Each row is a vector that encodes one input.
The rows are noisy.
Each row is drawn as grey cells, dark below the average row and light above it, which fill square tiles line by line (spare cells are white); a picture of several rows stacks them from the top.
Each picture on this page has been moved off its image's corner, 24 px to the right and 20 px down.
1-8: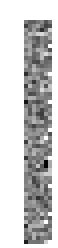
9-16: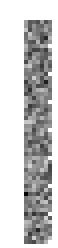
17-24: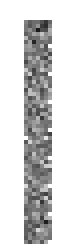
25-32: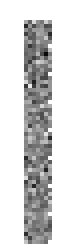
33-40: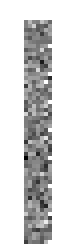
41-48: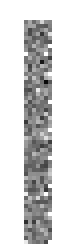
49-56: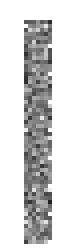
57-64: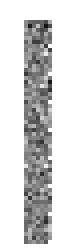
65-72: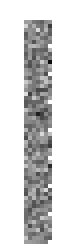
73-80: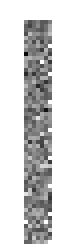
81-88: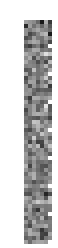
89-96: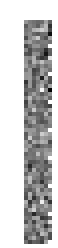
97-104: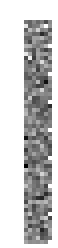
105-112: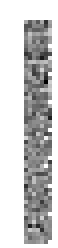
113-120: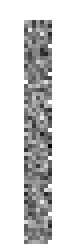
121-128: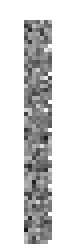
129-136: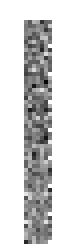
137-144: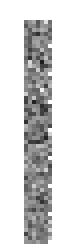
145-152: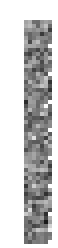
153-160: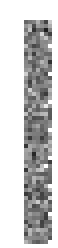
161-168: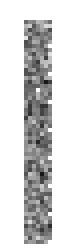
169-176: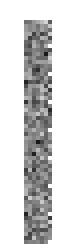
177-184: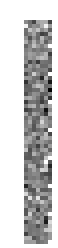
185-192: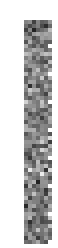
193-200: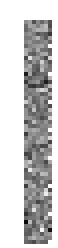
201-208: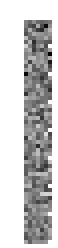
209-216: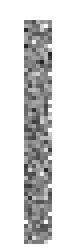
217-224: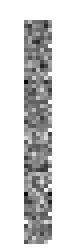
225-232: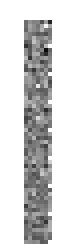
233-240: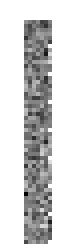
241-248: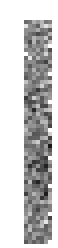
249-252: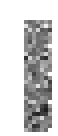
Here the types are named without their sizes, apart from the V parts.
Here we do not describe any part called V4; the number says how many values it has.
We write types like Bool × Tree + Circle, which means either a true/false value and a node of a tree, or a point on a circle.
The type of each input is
(Bool × Circle + Label) × (Label + V4 × V4).
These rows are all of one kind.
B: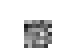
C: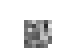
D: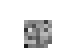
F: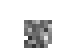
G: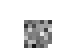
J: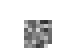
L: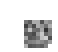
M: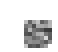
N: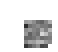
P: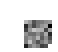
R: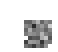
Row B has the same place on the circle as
D and P.
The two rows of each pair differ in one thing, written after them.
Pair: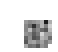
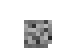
the label
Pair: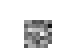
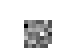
the place on the circle
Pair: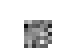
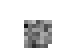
the place on the circle
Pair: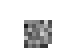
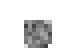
the place on the circle
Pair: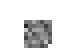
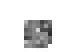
the place on the circle
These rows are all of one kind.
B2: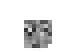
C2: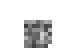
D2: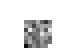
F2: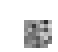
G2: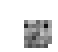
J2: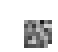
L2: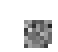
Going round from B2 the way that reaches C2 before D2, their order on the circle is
B2, F2, G2, C2, J2, D2, L2.
